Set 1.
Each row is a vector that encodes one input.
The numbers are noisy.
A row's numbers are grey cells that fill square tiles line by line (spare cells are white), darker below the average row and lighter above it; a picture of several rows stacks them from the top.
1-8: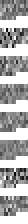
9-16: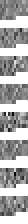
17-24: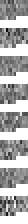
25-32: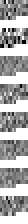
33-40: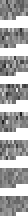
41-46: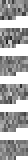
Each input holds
a point on a 4-point line.
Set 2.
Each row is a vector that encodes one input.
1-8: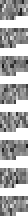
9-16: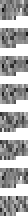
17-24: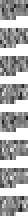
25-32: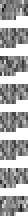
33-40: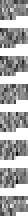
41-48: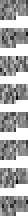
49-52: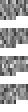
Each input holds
either a fixed value, or three true/false values.
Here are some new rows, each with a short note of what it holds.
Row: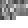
three true/false values
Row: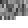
a fixed value
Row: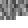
three true/false values
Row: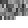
a fixed value
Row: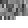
a fixed value
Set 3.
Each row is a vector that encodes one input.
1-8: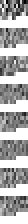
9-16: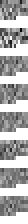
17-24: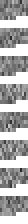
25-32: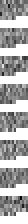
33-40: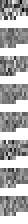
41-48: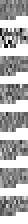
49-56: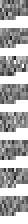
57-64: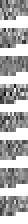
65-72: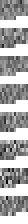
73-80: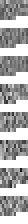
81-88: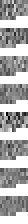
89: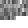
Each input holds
a point on a 7-point line.
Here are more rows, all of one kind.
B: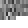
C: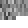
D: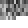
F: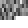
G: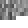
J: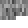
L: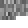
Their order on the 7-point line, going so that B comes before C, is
F, B, D, G, L, J, C.
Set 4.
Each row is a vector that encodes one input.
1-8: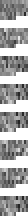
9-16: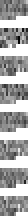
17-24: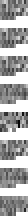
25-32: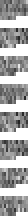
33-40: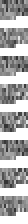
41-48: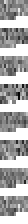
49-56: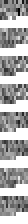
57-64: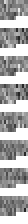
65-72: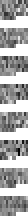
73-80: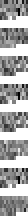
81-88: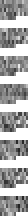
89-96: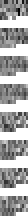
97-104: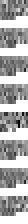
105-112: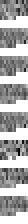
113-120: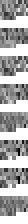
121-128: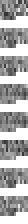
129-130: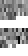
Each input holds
a point on a 9-point line.
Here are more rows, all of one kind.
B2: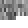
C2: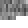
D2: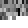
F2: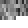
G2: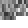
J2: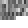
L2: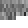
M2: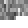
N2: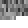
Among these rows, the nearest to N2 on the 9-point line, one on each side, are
C2 and F2.
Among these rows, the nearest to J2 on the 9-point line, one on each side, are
G2 and M2.
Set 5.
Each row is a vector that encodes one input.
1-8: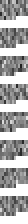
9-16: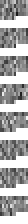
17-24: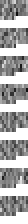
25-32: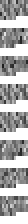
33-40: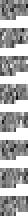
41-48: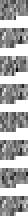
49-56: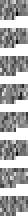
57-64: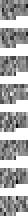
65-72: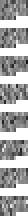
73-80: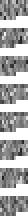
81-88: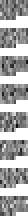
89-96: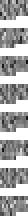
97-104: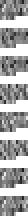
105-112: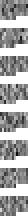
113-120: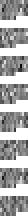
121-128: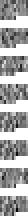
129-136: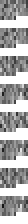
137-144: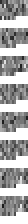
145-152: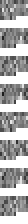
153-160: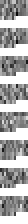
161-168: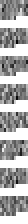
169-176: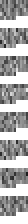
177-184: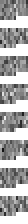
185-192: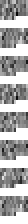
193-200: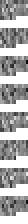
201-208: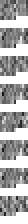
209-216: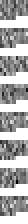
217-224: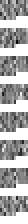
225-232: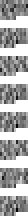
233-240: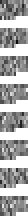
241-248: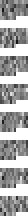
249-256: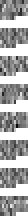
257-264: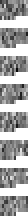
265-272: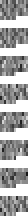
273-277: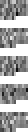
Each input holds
either a fixed value, or three true/false values.
